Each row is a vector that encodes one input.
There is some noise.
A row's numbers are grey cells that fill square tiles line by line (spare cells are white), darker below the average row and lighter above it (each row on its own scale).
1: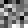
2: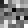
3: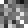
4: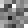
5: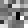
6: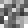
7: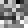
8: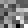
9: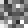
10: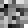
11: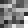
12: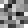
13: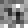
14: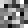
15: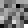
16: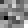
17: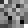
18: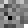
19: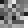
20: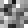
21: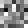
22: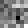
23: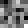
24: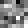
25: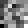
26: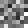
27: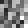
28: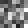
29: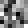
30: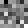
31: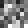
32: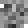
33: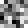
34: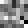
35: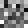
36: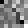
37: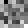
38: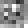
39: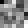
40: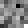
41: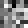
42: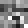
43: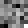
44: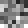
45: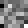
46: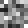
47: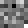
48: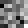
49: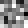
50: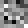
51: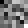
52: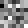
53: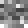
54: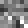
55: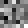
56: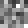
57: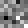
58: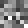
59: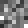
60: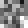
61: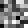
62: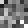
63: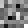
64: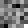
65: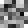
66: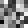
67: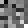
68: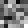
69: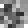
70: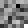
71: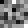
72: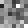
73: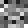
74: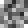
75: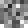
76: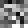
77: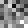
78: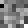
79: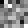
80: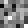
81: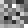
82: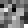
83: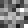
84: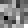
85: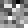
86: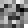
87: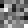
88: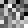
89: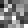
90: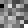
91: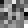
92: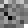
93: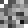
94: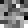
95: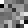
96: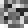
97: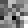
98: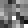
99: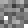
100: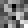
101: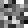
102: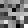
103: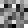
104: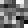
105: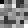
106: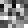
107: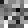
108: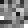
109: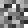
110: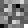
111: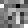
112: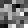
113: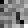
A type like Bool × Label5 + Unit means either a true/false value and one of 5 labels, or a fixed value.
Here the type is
Label7 × List2(Line5).
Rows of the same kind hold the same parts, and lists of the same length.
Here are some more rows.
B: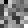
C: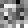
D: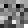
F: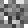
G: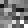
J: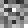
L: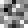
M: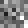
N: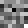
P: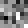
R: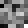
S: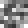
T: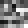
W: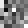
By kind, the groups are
B, C, J
D, F, L, S, W
G, M, N, P, R, T

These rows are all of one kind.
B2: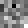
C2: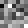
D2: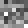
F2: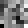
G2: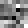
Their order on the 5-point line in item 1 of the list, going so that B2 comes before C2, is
F2, B2, D2, C2, G2.
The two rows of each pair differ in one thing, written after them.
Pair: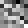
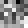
the label
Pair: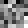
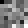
the label
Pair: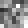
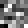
the place on the 5-point line in item 1 of the list
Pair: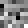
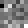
the place on the 5-point line in item 1 of the list
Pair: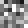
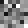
the place on the 5-point line in item 1 of the list
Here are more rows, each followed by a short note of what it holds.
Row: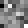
one of 7 labels, together with a list of one item
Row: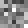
one of 7 labels, together with a list of one item
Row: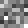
one of 7 labels, together with the empty list
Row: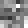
one of 7 labels, together with a list of one item
